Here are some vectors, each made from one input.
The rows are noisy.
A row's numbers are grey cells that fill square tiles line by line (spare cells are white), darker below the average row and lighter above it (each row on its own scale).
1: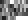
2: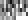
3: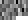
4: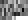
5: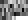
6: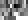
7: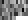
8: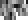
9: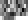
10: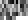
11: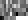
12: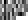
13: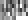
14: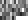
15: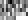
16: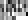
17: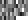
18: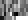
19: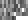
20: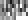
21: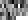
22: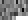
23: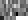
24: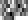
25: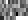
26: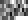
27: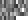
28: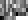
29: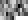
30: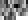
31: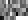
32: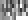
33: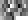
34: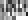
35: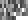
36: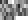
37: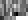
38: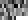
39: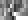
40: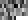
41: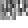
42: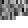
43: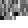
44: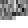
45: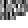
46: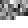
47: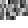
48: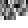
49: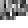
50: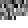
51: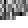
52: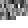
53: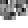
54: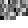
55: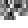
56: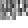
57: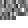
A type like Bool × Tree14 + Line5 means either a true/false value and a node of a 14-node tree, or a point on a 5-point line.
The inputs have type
List2(Line5).
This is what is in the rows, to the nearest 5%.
All of them are lists of up to two points on a 5-point line: about 15% are empty, 45% hold one and 40% two.
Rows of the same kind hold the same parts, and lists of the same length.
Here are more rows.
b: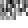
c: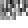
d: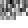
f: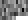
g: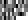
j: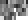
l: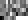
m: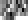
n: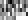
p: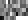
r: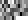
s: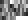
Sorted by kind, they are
b, c, d, n
f, j, m, r, s
g, l, p

